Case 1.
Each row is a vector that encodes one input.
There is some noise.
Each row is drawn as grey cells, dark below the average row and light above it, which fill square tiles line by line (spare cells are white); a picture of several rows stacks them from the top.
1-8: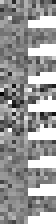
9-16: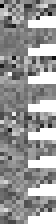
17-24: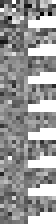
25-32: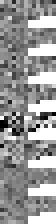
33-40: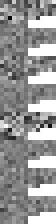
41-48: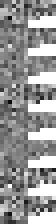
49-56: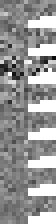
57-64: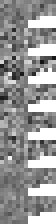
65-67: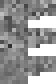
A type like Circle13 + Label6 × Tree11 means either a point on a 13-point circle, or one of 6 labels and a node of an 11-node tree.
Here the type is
Line8.
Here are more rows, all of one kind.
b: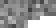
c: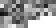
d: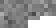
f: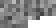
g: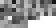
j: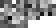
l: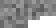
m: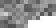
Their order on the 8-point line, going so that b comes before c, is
b, g, m, d, l, f, j, c.
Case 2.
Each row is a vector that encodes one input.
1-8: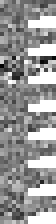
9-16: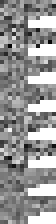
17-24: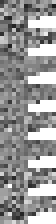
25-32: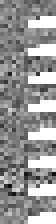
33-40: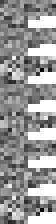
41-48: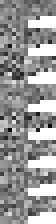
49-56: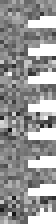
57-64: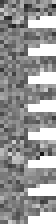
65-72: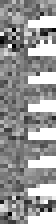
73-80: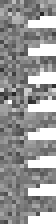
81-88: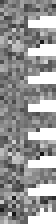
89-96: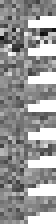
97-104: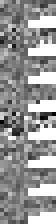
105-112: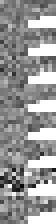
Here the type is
Label4.
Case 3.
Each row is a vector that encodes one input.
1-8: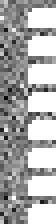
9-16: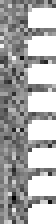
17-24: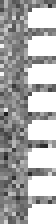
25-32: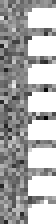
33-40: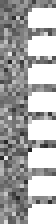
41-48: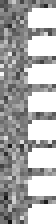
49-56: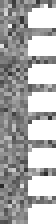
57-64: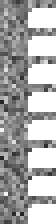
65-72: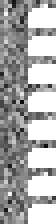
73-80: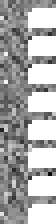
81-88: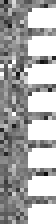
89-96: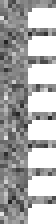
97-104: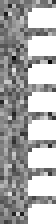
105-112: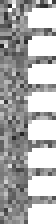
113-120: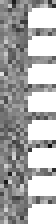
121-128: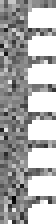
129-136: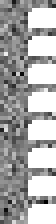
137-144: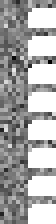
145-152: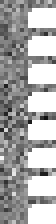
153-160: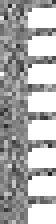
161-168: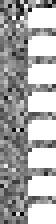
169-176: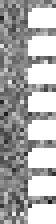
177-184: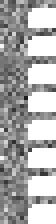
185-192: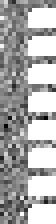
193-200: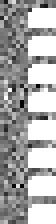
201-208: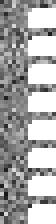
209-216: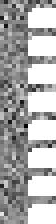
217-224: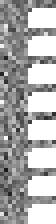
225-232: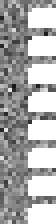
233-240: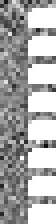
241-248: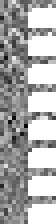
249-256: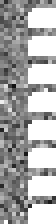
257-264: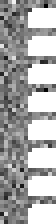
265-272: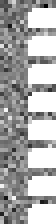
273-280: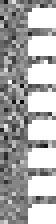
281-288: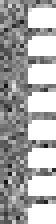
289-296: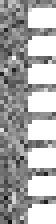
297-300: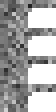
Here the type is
Circle18.
